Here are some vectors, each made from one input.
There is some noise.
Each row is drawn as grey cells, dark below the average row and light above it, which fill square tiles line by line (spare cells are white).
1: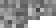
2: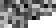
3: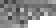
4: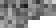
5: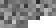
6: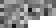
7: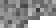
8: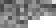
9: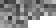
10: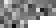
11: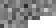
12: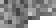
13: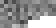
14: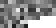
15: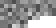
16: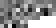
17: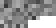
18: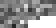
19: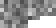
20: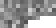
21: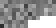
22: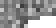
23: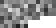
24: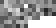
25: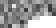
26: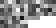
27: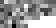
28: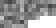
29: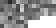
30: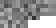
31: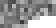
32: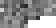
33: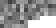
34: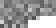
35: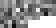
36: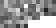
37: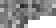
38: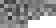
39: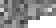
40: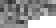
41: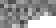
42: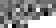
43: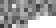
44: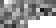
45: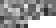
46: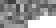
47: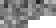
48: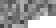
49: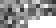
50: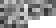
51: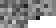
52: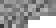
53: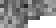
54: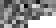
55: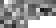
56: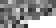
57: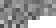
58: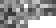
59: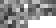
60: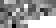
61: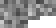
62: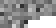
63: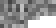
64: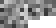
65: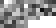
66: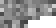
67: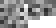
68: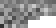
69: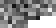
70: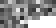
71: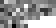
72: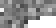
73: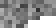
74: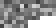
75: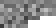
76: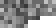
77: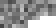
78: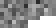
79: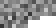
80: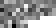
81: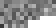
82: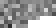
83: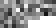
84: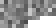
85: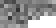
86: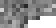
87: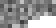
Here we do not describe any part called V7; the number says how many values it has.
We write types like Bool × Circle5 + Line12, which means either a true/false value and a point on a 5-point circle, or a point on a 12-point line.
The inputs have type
(Bool × Bool × Bool + Unit) × Line5 + V7.
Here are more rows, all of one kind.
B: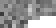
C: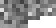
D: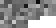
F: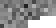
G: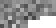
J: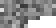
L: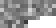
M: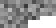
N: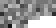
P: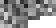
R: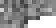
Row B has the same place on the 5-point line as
D and N.
